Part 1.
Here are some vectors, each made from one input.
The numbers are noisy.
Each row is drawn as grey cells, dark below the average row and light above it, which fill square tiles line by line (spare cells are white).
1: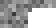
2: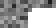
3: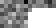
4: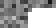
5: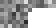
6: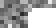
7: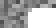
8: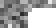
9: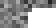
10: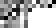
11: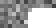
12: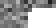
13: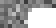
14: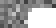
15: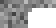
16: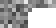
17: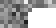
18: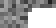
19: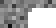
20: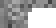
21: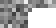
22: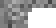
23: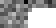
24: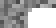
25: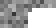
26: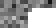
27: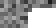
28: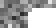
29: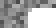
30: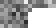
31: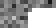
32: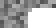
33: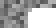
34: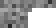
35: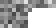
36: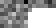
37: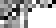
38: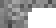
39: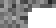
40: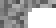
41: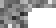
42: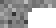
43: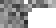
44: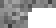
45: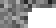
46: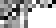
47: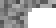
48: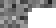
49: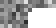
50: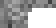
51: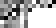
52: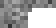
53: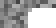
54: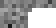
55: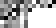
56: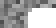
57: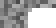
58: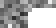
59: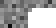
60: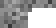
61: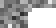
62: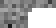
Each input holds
a list of up to two points on a 4-point line.
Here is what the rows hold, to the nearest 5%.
All of them are lists of up to two points on a 4-point line: about 10% are empty, 35% hold one and 55% two.
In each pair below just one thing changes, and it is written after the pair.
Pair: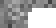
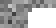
the place on the 4-point line in item 1 of the list
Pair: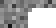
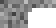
the place on the 4-point line in item 1 of the list
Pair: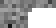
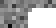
the place on the 4-point line in item 2 of the list
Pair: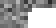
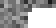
the place on the 4-point line in item 2 of the list
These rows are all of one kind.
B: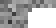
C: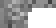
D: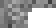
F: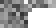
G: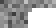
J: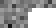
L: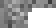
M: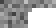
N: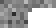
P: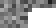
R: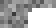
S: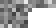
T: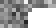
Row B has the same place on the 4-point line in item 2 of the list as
C, D, L and S.
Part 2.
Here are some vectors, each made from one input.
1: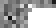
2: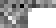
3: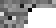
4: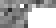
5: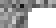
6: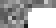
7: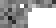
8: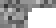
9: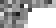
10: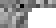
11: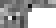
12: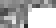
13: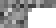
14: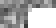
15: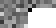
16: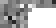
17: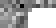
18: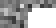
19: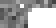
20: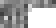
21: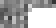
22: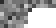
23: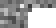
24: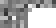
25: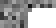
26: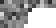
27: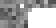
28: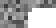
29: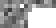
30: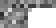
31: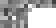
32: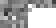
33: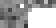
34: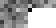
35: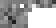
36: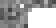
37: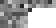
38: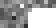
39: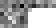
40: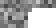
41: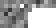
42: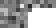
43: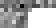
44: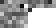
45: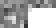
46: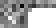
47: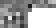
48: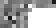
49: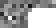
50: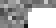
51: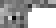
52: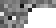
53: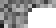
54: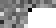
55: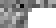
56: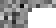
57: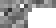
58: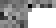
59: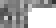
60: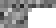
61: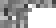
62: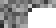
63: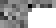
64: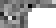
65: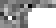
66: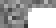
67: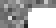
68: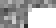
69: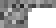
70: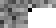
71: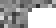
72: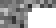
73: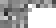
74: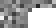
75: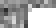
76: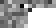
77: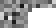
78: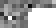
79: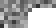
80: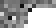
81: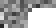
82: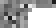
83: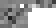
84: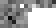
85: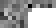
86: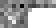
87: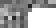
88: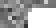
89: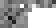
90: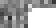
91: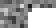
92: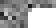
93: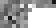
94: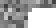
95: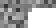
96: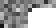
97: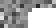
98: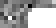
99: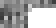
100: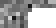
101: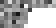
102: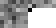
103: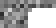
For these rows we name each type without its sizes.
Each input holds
either a point on a circle, or four true/false values.
